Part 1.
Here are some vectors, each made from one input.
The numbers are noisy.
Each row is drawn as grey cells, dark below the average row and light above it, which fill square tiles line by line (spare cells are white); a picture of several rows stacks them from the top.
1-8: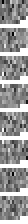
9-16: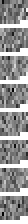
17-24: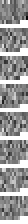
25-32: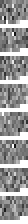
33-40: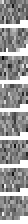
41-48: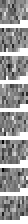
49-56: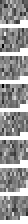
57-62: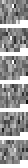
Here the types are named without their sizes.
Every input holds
a label, together with either a fixed value, or four true/false values.
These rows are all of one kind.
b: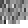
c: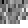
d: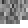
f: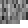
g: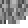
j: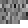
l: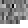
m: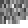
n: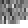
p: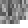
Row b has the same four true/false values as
m and n.
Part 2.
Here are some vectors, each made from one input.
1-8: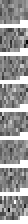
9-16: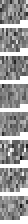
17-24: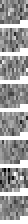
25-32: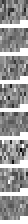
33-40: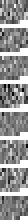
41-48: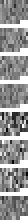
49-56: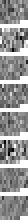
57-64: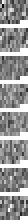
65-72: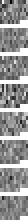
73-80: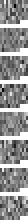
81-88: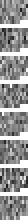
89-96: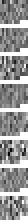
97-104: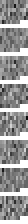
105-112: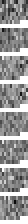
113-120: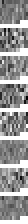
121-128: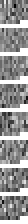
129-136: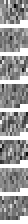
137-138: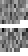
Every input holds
either a point on a 5-point line, or a point on a 9-point line.
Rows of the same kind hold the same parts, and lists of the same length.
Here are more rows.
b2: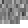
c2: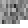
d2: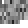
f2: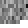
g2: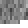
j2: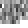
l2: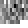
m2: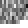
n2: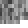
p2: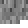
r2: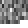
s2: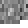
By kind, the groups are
b2, c2, g2, j2, l2, n2, p2
d2, f2, m2, r2, s2

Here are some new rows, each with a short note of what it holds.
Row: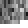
a point on a 9-point line
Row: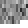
a point on a 5-point line
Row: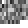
a point on a 5-point line
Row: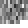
a point on a 9-point line
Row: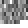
a point on a 9-point line
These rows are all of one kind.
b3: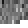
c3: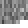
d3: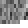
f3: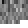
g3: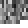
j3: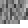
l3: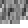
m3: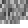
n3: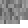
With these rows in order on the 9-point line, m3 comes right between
f3 and n3.
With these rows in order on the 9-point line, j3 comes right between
d3 and n3.
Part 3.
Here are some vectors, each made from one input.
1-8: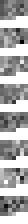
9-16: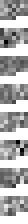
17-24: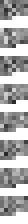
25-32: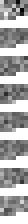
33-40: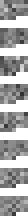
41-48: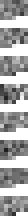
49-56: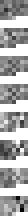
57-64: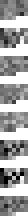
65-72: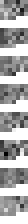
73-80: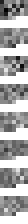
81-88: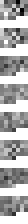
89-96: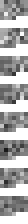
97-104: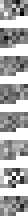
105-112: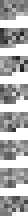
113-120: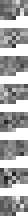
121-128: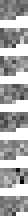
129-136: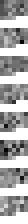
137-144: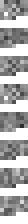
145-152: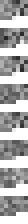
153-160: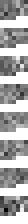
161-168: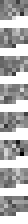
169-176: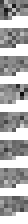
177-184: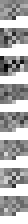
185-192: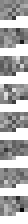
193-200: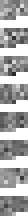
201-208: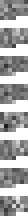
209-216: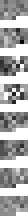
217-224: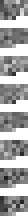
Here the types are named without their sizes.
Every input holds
a true/false value, together with either a fixed value, or a node of a tree.
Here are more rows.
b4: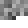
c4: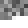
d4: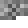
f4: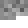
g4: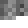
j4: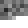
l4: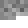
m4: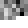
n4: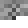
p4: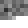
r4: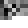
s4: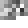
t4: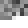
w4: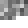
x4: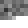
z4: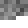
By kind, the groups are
b4, d4, f4, g4, l4, m4, n4, s4, w4, z4
c4, j4, p4, r4, t4, x4

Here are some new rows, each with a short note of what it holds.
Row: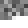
a true/false value
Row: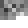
a node of a tree and a true/false value
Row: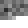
a true/false value
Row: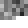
a true/false value
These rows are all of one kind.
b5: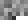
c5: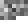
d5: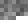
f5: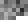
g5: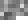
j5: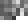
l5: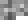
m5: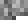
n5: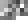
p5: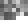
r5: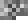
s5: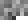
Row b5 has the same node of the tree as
j5, l5, p5 and s5.
